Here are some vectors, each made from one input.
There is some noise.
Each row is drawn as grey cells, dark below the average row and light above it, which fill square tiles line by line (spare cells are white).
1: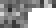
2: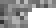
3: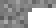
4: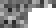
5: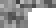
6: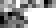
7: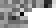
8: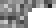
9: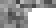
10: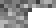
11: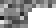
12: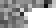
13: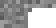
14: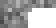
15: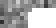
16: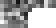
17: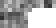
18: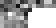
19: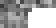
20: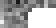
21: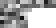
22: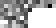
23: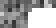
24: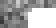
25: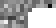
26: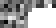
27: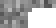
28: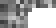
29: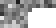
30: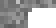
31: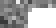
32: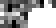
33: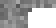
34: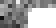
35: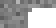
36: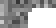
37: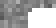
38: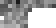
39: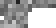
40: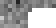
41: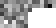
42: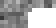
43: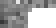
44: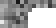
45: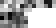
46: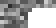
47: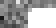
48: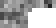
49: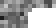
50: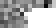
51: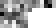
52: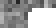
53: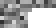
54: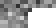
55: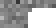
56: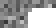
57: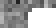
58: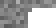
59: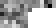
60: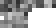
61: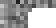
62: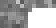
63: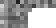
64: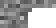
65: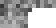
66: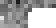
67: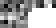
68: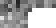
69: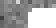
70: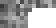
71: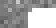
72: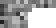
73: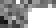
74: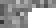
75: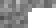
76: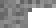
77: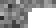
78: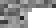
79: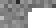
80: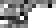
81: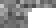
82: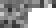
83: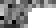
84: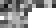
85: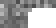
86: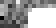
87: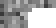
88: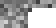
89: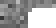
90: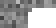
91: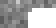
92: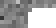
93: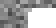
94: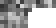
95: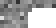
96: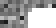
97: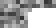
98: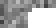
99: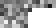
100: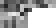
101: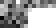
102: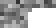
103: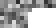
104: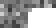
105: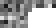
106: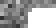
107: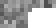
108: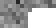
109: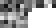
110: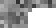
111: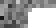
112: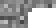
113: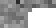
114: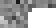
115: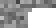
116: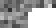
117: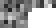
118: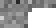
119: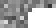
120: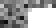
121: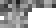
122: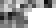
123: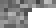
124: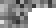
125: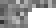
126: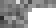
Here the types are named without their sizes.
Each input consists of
a list of points on a line.
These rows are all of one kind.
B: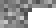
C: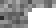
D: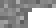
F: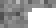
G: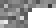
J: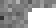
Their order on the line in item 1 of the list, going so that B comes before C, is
G, B, D, F, C, J.
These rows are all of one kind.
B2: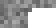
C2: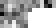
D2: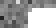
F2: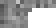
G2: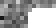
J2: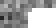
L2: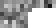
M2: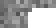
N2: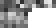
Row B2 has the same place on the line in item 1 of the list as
J2, L2 and M2.
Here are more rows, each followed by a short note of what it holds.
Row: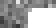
a list of two items
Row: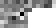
the empty list
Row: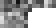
a list of one item
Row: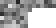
a list of one item
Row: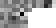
the empty list
